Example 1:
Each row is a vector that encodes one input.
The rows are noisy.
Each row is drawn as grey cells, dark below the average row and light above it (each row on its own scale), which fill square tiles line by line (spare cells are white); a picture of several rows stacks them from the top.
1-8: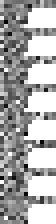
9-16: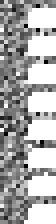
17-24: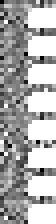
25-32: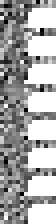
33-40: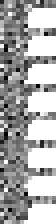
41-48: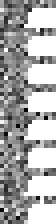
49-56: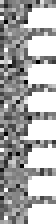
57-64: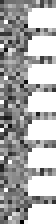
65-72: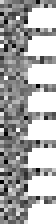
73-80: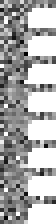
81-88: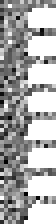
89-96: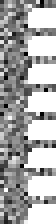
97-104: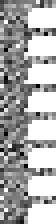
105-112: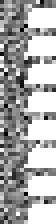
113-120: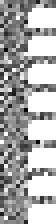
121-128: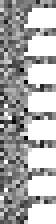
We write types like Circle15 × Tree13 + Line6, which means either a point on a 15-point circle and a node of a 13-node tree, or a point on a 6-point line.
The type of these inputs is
Circle5 + Circle6 × Label6.
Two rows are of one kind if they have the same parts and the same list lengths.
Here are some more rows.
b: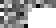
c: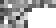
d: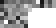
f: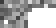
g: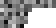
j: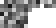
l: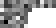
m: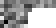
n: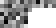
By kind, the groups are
b, c, d, f
g, j, l, m, n

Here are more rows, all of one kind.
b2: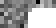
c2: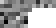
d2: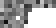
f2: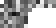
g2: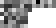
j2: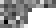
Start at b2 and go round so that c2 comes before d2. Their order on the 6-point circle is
b2, f2, c2, d2, j2, g2.
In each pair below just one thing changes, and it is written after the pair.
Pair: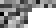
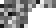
the label
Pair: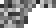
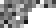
the place on the 6-point circle
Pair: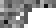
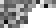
the label
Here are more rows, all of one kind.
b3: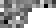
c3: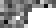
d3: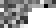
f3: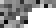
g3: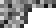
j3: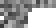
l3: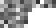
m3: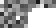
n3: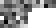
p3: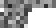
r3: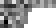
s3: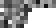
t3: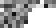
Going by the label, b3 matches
c3, g3, p3 and s3.
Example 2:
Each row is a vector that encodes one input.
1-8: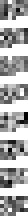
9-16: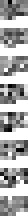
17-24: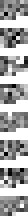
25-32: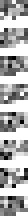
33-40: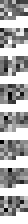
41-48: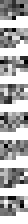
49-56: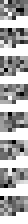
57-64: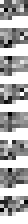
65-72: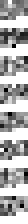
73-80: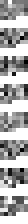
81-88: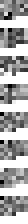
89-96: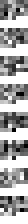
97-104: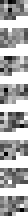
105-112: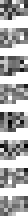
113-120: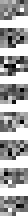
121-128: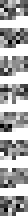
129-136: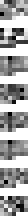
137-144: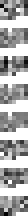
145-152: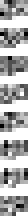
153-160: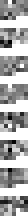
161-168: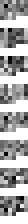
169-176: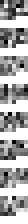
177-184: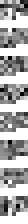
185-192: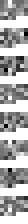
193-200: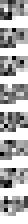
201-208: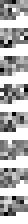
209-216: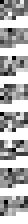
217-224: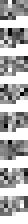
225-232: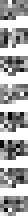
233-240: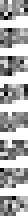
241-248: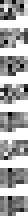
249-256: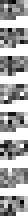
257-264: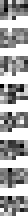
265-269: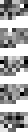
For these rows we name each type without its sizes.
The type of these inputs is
Bool × Circle + Label.
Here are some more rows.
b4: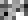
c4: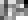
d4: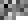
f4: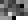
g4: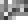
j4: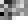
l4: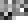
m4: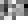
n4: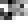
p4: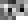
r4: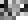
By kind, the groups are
b4, c4, d4, f4, m4
g4, j4, l4, n4, p4, r4

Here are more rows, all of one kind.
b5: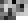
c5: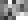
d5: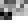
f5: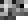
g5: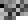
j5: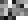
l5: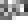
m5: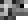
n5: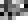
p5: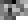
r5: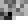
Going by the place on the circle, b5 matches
c5, d5 and r5.
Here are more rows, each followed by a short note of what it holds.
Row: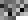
a point on a circle and a true/false value
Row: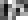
a label
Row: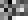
a point on a circle and a true/false value
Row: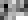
a label
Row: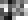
a point on a circle and a true/false value
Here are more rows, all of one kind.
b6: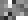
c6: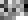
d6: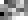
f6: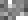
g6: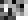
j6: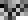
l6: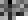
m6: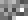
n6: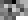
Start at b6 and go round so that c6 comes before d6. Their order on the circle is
b6, f6, m6, c6, j6, l6, n6, d6, g6.
